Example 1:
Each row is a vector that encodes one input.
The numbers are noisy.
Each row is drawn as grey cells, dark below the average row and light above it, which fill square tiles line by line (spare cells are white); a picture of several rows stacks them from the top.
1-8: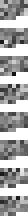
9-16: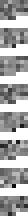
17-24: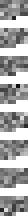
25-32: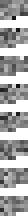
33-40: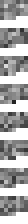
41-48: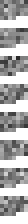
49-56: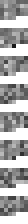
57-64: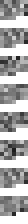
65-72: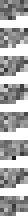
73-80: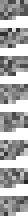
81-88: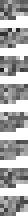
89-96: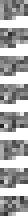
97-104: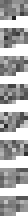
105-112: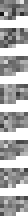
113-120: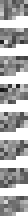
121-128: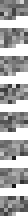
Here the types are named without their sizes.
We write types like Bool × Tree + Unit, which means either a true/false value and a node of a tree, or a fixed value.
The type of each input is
Label.
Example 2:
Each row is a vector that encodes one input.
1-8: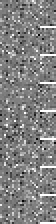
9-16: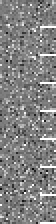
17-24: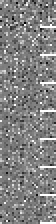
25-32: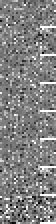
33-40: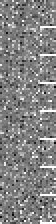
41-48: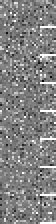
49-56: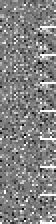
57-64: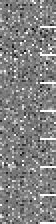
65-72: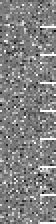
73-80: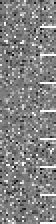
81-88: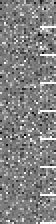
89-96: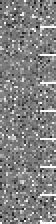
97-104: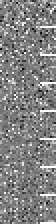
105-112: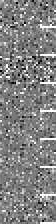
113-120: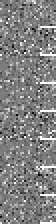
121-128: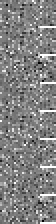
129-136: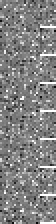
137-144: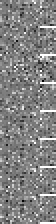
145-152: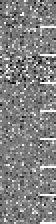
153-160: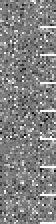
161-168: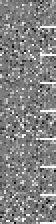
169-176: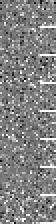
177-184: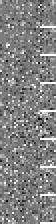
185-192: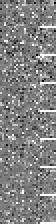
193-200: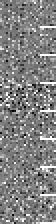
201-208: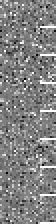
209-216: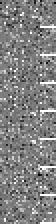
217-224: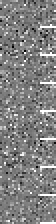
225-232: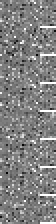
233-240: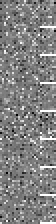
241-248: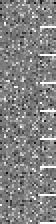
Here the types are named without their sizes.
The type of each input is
Tree + Unit.
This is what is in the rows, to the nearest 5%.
A few of them hold a fixed value. The rest hold a node of a tree.
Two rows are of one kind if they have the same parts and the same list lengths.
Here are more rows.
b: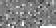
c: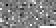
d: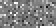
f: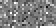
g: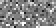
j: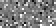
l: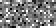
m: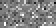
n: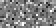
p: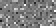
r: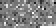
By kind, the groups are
b, c, d, f, g, j, m, n, p, r
l

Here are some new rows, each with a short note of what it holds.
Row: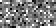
a fixed value
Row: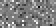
a node of a tree
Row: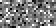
a fixed value
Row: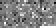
a node of a tree
